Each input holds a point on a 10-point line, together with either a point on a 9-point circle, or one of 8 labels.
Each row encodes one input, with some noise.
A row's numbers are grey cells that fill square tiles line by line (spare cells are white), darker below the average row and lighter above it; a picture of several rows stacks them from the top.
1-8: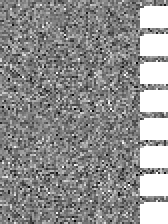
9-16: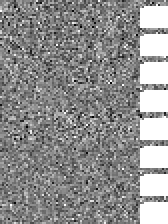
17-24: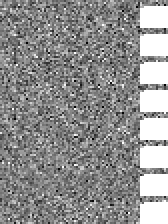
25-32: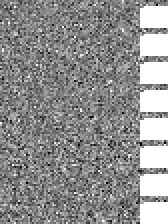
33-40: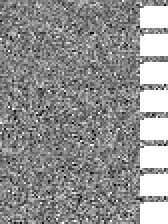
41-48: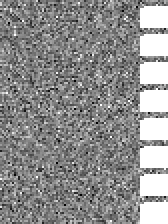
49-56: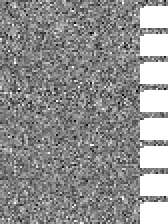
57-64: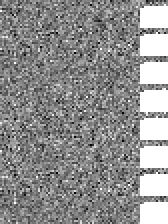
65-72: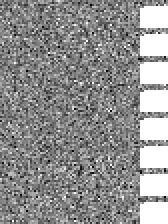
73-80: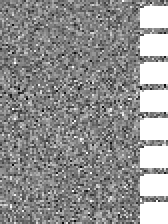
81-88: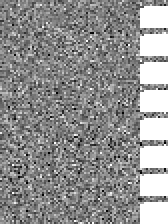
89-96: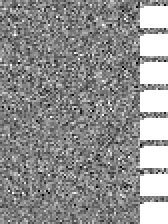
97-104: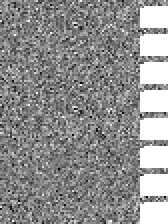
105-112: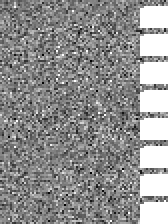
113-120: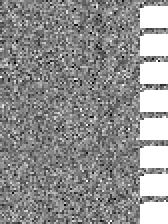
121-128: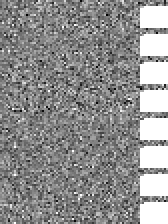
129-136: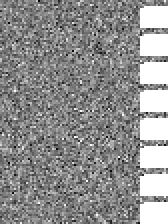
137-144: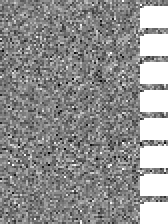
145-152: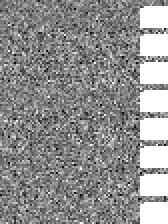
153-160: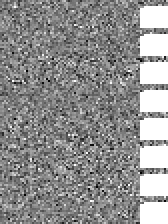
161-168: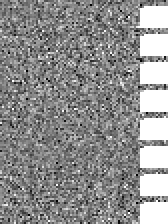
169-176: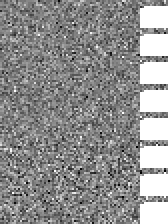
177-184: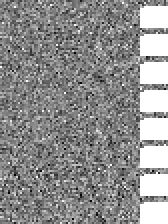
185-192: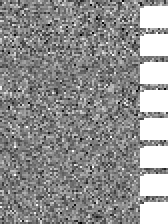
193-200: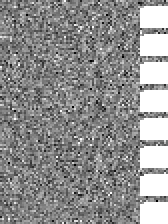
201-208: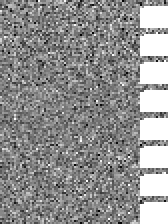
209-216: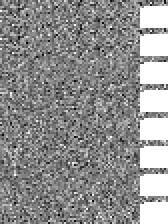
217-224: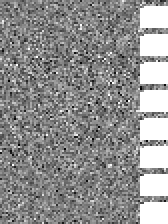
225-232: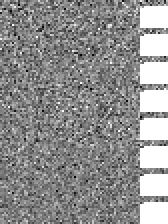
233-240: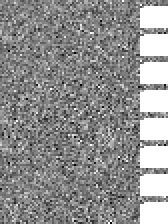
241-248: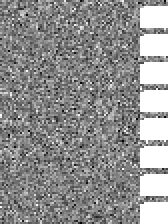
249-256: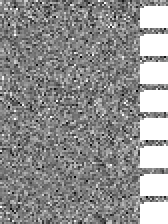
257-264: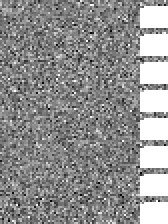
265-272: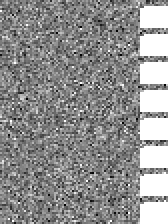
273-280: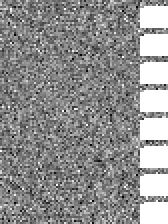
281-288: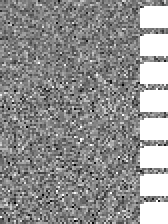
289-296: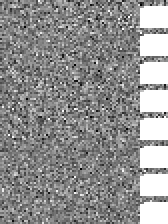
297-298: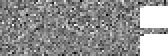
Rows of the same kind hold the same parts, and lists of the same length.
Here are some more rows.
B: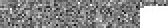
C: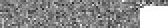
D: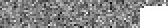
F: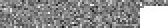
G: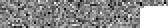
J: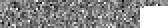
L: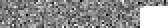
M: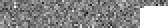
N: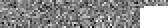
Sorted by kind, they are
B, C, F, L, M
D, G, J, N

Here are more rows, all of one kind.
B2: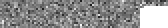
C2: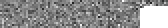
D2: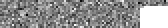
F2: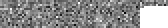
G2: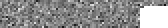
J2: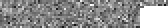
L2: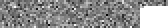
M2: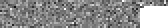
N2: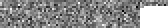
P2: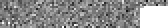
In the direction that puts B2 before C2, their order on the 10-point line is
D2, L2, P2, B2, C2, G2, M2, J2, F2, N2.
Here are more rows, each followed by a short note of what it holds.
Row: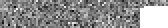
a point on a 9-point circle and a point on a 10-point line
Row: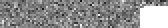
one of 8 labels and a point on a 10-point line
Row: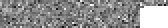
one of 8 labels and a point on a 10-point line
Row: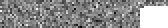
a point on a 9-point circle and a point on a 10-point line
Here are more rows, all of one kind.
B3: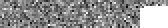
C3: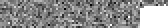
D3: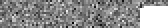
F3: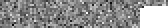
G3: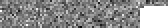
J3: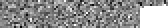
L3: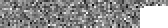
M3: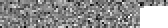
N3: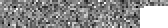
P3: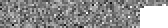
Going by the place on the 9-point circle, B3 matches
F3, J3, L3 and P3.
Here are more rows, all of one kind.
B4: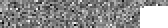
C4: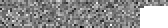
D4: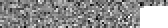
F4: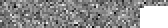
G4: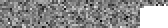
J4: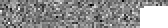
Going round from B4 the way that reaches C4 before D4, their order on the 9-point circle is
B4, G4, C4, J4, D4, F4.
